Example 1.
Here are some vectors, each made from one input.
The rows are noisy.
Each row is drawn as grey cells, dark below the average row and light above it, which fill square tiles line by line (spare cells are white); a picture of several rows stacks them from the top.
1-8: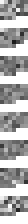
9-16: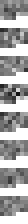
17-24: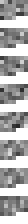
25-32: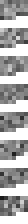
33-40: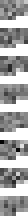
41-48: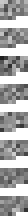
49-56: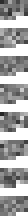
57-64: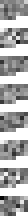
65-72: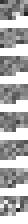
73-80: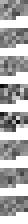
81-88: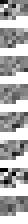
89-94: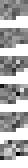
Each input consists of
either a fixed value, or four true/false values.
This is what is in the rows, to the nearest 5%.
About 5% of them hold a fixed value. The rest hold four true/false values.
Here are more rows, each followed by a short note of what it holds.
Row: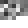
a fixed value
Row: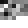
a fixed value
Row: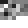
a fixed value
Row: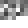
a fixed value
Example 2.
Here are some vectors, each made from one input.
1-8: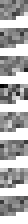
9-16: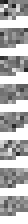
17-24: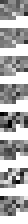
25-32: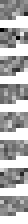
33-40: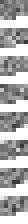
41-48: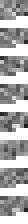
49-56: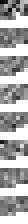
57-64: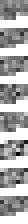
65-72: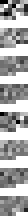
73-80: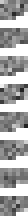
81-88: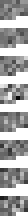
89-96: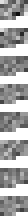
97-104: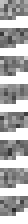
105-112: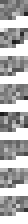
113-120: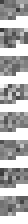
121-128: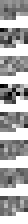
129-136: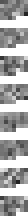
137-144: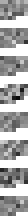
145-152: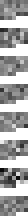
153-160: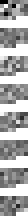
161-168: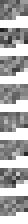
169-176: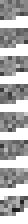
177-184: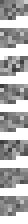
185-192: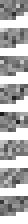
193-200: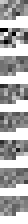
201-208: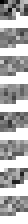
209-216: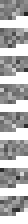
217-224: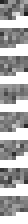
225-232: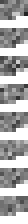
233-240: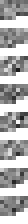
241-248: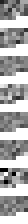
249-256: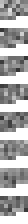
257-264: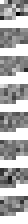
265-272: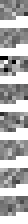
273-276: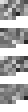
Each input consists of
either a fixed value, or four true/false values.
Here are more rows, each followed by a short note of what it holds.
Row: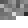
four true/false values
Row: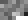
four true/false values
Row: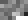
four true/false values
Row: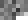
four true/false values
